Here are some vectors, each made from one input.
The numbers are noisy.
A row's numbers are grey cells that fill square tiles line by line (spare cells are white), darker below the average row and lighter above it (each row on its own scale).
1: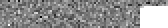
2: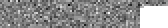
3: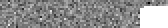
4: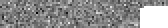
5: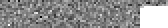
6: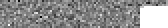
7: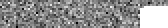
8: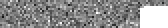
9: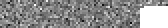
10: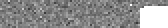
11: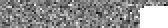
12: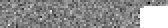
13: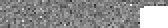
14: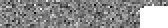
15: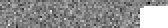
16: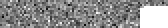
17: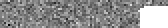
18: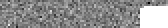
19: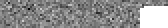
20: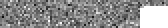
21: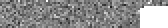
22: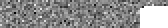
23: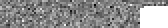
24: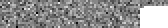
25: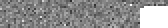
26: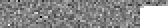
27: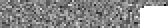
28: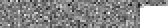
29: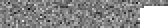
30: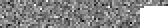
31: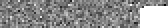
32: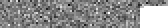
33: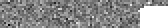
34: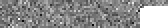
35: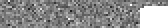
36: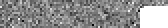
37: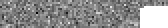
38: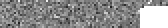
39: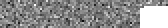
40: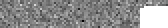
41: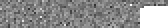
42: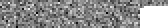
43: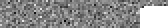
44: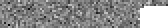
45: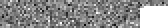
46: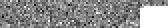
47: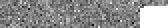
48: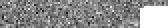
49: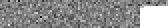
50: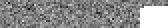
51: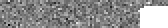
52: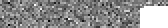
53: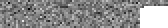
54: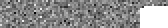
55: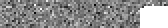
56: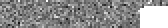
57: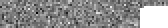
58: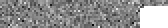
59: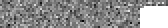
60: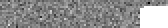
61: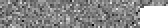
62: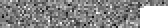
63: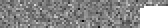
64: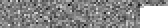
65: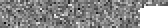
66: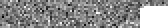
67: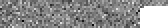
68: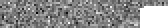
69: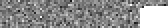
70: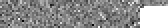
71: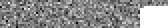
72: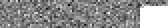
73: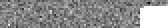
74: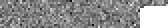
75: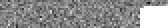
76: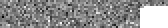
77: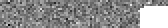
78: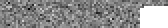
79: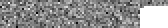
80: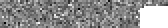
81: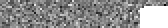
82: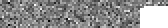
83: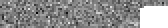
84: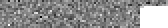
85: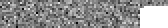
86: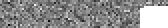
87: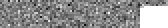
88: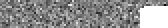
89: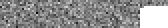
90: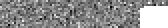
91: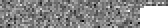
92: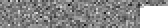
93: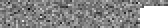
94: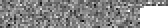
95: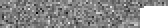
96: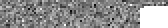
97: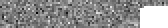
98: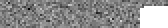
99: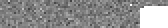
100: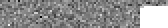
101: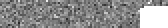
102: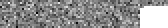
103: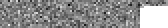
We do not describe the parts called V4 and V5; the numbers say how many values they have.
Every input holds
either a point on a 6-point circle, or a true/false value, a value of V4 and a value of V5.
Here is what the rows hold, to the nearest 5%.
About 45% of them hold a point on a 6-point circle. The rest hold a true/false value, a value of V4 and a value of V5.
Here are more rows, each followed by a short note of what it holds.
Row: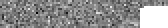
a point on a 6-point circle
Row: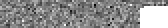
a true/false value, a value of V4 and a value of V5
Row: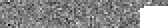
a true/false value, a value of V4 and a value of V5
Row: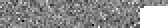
a true/false value, a value of V4 and a value of V5
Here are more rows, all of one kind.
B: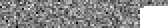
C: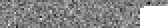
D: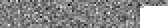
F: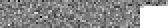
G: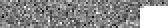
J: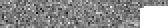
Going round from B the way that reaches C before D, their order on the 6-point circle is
B, C, F, D, G, J.
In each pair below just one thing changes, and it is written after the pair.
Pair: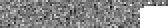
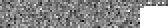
the value of V4
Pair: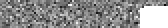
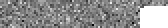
the true/false value
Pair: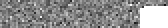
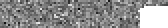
the value of V4
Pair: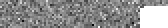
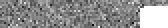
the value of V5
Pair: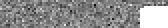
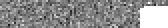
the value of V4
